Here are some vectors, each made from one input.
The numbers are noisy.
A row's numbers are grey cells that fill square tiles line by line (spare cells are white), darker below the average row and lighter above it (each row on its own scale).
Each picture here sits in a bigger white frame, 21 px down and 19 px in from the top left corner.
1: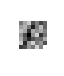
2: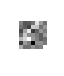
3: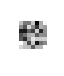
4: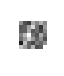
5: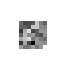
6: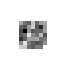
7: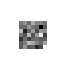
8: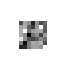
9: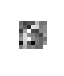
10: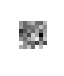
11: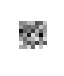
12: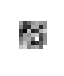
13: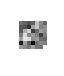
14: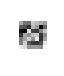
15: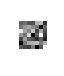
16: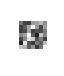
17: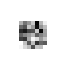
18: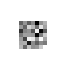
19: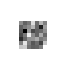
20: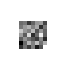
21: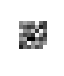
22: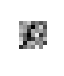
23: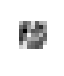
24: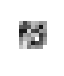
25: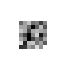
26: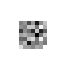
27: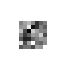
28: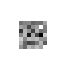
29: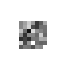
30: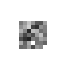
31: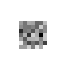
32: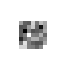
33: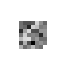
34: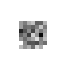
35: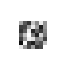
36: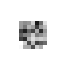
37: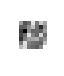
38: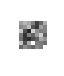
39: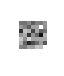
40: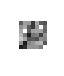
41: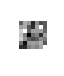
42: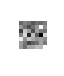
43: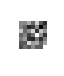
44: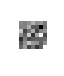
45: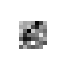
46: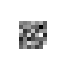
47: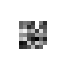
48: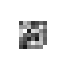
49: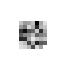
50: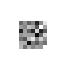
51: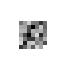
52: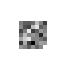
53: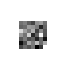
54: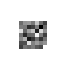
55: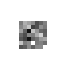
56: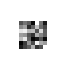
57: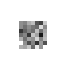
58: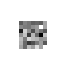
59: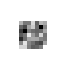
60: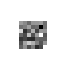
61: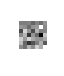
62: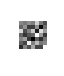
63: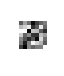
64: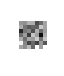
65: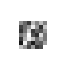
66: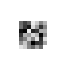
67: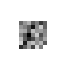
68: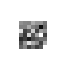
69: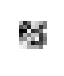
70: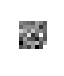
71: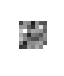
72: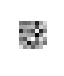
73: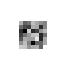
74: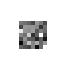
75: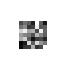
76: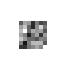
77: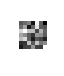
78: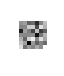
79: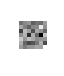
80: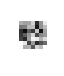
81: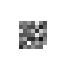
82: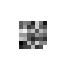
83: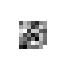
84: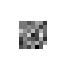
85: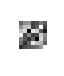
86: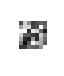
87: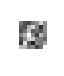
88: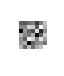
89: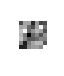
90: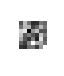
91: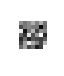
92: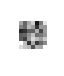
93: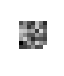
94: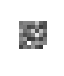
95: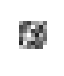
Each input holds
four true/false values.
